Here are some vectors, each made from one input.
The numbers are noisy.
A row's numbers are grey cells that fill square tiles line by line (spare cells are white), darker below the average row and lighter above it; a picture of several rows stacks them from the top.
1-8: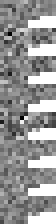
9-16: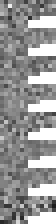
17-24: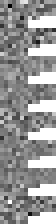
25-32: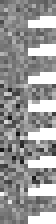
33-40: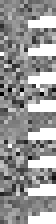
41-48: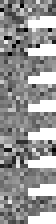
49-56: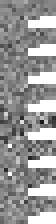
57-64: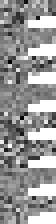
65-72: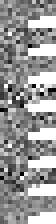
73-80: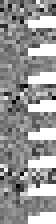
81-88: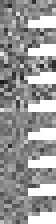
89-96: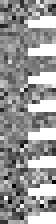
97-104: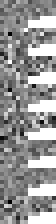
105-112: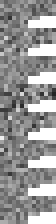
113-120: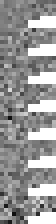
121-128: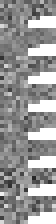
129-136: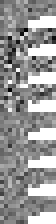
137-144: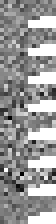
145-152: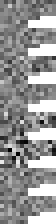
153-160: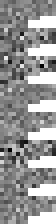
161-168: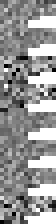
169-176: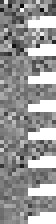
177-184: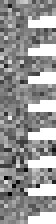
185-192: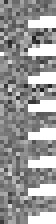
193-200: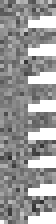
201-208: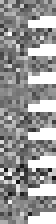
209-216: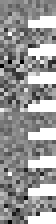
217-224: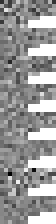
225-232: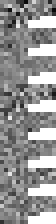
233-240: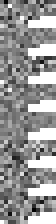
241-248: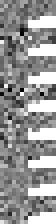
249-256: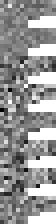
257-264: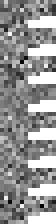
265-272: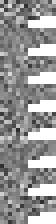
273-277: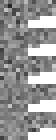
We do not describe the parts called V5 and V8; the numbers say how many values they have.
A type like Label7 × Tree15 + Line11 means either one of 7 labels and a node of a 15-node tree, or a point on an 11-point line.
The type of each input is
Bool × (Line4 × Line6 + V5) × V8 + Line7.
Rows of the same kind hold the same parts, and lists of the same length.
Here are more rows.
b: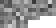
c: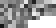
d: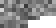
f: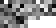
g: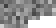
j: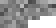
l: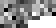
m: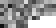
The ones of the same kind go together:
b, c, g, j
d, m
f, l

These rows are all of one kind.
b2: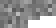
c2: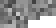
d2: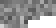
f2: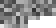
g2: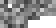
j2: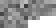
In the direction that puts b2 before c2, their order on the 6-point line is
g2, b2, c2, f2, d2, j2.
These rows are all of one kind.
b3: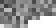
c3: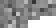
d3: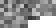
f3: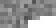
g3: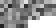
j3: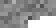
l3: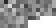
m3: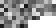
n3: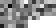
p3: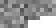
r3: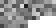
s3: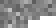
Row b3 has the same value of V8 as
d3 and f3.
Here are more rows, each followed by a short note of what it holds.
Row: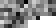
a point on a 7-point line
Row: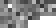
a true/false value, a value of V5 and a value of V8
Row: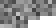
a point on a 4-point line, a point on a 6-point line, a true/false value and a value of V8
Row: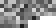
a true/false value, a value of V5 and a value of V8
